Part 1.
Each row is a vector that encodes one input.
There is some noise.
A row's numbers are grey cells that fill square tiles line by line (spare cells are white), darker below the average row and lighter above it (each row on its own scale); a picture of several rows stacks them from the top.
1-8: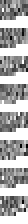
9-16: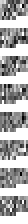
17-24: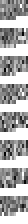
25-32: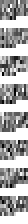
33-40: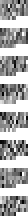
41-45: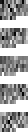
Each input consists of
a point on a 7-point line.
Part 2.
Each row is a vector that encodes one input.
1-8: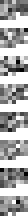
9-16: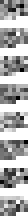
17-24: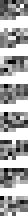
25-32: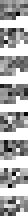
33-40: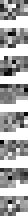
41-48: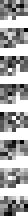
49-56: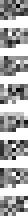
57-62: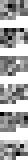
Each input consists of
a node of a 12-node tree.
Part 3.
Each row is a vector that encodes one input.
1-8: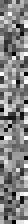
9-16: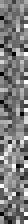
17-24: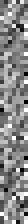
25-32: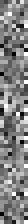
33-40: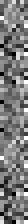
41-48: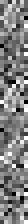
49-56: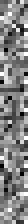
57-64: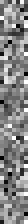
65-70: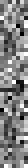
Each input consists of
a point on a 7-point line.
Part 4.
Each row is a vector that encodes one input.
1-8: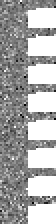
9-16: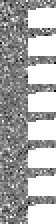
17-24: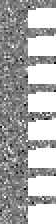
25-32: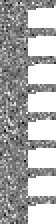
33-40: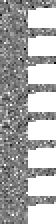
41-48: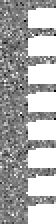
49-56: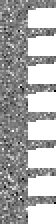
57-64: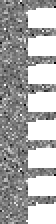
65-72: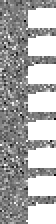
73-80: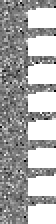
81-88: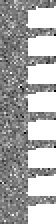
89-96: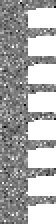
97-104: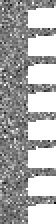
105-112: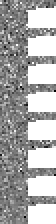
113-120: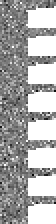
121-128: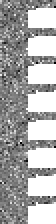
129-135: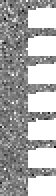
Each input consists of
a point on a 20-point circle.
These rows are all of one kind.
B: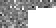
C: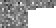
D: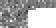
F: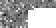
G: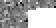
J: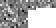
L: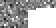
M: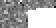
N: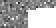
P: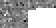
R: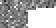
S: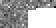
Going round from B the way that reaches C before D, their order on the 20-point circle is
B, R, C, N, L, J, D, F, S, M, G, P.
